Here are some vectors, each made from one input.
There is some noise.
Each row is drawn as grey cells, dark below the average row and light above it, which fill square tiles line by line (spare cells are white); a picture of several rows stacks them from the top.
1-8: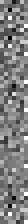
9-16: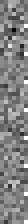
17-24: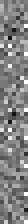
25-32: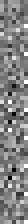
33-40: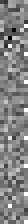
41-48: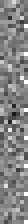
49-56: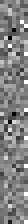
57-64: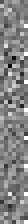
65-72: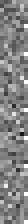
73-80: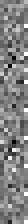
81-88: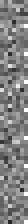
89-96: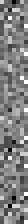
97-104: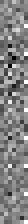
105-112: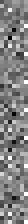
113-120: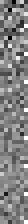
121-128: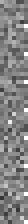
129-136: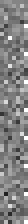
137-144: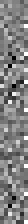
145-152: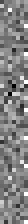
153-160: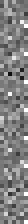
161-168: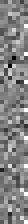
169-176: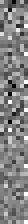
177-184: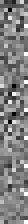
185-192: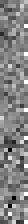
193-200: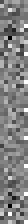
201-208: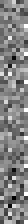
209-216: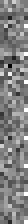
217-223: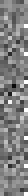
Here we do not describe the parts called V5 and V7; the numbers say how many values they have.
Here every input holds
one of 8 labels and a value of V5, together with a list of up to two items, each a true/false value and a value of V7.
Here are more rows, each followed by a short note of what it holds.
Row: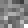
one of 8 labels and a value of V5, together with a list of two items
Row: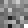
one of 8 labels and a value of V5, together with a list of one item
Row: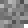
one of 8 labels and a value of V5, together with a list of two items
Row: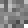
one of 8 labels and a value of V5, together with a list of two items
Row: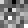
one of 8 labels and a value of V5, together with the empty list
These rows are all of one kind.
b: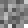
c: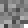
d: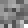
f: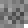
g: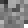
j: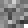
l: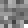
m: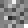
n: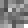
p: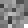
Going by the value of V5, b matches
d, l, m and p.
